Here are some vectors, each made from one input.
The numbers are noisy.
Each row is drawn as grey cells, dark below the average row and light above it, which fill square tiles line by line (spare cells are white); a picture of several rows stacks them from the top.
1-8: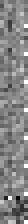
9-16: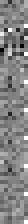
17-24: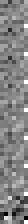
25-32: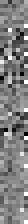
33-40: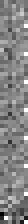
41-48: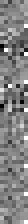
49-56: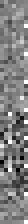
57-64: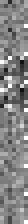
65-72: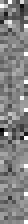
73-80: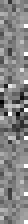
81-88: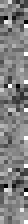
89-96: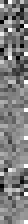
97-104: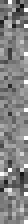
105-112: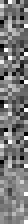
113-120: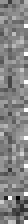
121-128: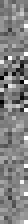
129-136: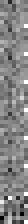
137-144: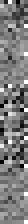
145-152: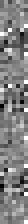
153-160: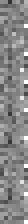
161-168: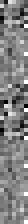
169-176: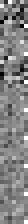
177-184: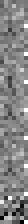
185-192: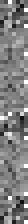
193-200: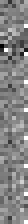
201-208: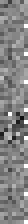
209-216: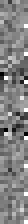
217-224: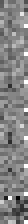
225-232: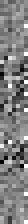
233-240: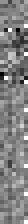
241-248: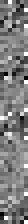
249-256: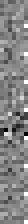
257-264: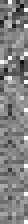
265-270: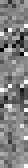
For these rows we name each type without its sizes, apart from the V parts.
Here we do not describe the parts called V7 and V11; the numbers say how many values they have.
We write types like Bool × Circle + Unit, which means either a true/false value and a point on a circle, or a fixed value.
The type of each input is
Bool × (Line × V11 + V7) + Label.
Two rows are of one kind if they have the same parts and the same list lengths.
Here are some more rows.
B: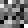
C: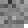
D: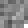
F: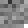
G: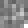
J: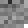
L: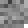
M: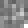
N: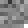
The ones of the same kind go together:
B
C, F, J, L, N
D, G, M

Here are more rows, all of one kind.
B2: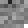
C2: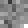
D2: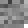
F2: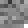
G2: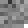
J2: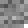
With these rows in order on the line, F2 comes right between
D2 and G2.
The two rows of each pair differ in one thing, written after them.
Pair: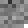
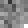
the true/false value
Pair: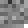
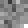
the true/false value
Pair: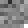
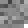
the place on the line
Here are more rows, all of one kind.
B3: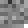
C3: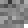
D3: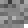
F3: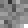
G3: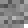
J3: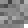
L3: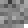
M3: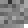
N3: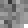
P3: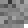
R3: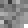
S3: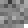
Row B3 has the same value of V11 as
F3 and M3.
